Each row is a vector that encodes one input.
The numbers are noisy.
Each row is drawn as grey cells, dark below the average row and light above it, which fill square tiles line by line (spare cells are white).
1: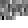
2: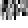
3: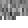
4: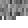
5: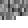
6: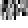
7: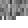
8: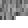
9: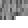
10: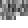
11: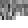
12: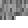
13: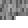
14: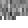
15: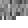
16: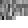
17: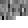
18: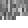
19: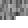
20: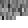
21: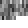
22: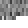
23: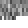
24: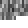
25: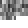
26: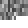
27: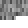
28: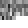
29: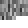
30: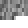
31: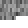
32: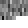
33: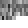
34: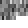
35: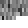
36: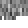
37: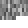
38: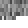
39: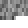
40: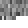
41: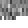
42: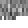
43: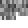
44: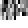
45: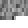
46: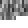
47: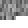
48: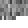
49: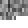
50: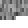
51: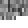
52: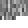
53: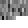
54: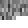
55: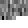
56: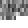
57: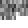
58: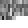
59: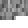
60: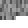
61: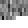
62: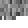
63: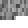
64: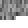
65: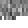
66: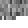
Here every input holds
a list of up to two points on a 5-point line.
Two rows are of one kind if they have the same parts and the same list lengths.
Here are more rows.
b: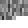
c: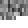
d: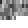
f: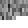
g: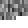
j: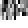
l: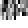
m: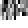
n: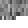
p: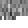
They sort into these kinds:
b, c, d, f, g
j, l, m
n, p

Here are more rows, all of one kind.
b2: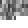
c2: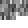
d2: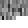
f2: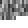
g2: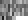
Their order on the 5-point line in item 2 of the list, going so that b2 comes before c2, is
g2, b2, d2, c2, f2.
